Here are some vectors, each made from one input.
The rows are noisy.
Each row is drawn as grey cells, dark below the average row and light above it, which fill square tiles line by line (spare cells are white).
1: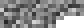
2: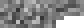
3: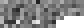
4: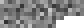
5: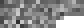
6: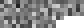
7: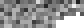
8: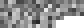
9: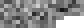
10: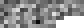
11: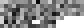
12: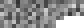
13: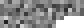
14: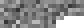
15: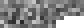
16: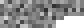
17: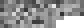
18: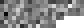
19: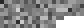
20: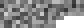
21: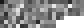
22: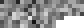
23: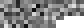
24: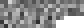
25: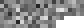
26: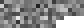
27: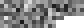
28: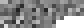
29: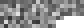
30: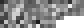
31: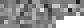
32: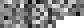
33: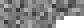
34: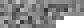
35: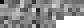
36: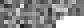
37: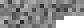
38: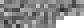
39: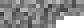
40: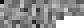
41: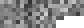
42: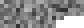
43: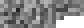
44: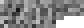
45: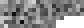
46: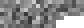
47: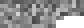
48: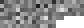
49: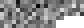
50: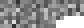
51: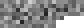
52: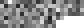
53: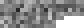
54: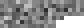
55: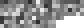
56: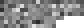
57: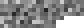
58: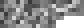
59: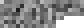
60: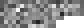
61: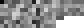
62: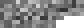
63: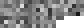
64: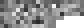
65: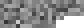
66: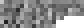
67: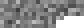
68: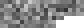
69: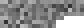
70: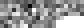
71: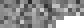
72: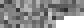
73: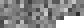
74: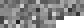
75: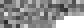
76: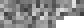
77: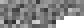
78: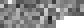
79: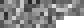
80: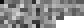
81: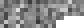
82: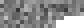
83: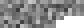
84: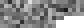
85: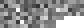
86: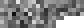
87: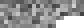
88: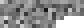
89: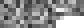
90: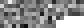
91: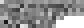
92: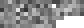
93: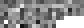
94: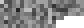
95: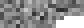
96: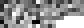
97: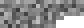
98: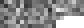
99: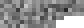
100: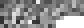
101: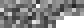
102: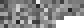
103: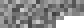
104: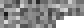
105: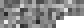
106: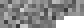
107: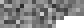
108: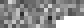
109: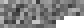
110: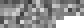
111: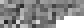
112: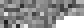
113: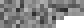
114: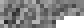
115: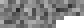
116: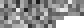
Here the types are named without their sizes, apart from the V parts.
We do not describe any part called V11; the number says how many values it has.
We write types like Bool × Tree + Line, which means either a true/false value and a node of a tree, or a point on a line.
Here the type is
Bool × Circle + V11.
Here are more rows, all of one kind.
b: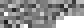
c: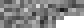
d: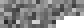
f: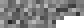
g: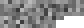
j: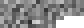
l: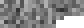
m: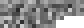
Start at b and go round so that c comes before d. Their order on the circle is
b, f, j, g, m, c, l, d.
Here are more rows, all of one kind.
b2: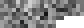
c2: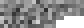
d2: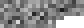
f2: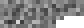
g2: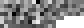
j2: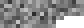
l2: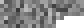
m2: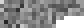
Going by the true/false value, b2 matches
c2 and g2.
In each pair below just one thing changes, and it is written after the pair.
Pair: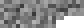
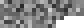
the place on the circle
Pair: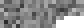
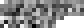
the true/false value
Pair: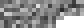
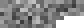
the true/false value
